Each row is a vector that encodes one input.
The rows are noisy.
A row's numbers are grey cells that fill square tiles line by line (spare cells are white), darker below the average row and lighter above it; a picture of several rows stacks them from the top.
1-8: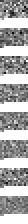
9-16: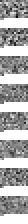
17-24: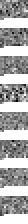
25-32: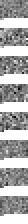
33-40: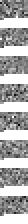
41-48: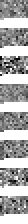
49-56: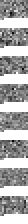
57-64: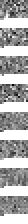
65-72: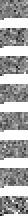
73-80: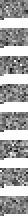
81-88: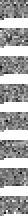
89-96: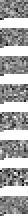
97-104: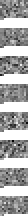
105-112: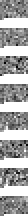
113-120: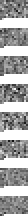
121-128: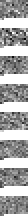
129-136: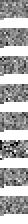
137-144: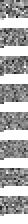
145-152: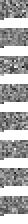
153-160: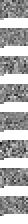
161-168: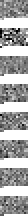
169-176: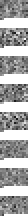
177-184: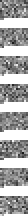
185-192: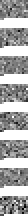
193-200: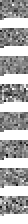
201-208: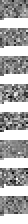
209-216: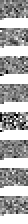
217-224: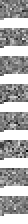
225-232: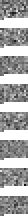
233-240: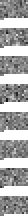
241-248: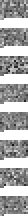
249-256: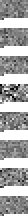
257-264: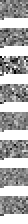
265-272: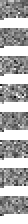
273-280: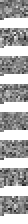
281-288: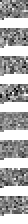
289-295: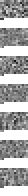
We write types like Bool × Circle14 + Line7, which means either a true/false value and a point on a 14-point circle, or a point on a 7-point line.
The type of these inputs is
Tree7 × (Tree13 + Unit) × Tree20 + Unit.
